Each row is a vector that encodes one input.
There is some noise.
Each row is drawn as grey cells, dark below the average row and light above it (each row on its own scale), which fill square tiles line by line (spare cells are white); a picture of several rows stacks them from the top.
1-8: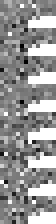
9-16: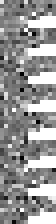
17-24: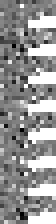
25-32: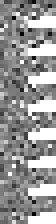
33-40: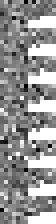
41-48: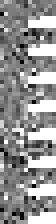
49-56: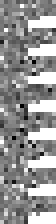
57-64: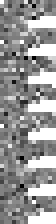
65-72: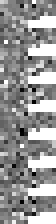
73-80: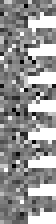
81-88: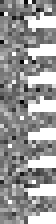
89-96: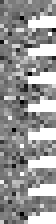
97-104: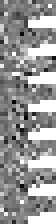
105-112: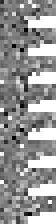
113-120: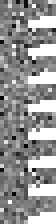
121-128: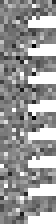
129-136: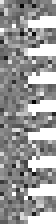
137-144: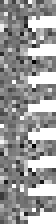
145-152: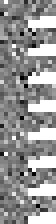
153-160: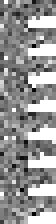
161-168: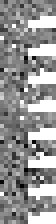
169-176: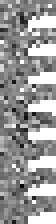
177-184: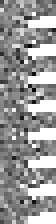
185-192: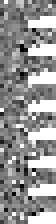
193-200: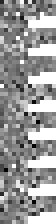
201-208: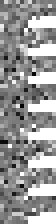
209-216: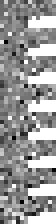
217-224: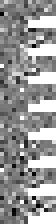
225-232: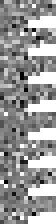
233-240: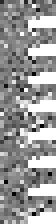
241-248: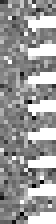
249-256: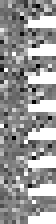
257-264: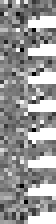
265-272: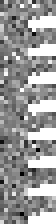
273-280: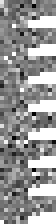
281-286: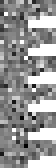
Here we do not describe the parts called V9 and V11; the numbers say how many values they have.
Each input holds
a true/false value and a value of V9, together with either one of 7 labels and a value of V11, or a point on a 5-point line.
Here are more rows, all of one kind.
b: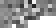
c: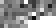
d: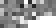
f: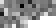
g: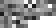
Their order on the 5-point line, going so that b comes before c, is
g, b, d, f, c.
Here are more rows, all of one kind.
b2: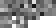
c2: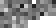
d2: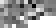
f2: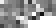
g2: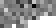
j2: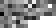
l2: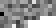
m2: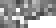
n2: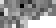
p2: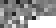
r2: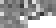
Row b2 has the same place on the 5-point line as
m2 and p2.
